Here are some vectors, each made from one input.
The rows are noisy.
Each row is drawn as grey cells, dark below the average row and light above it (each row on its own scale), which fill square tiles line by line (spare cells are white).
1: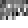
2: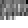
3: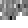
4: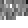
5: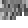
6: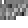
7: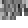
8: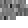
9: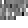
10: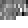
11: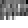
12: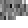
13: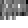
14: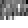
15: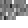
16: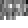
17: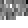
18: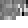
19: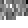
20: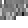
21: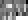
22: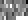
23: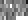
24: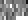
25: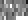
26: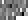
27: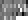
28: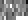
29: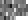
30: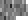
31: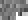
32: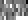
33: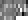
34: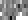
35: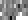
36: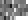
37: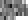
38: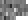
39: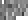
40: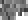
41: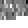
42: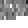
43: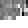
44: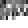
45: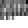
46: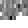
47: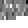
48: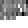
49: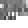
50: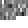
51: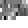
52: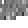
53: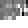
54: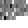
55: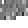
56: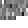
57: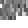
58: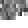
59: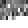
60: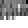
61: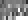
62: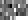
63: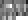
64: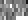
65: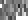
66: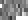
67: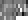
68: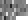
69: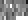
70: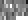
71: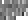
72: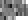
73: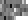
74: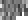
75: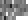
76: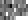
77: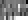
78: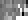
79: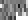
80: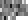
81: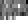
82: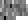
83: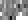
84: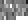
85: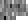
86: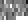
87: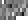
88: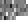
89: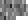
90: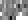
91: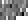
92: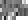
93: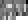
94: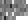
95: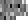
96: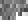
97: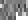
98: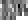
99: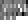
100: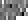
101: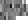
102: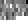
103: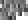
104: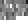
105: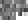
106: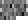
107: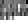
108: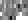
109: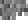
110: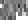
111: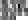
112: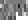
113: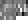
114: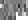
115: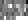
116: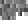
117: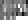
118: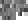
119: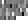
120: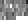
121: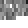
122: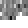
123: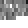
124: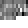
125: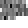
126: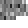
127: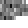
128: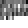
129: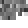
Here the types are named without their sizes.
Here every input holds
a list of points on a line.
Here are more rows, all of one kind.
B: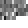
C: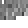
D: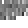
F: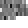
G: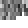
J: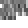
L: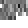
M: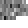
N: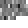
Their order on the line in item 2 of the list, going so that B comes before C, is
B, C, M, D, L, J, N, F, G.
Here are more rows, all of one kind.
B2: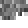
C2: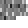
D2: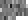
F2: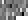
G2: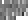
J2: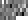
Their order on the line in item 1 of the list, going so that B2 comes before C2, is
B2, C2, D2, J2, F2, G2.
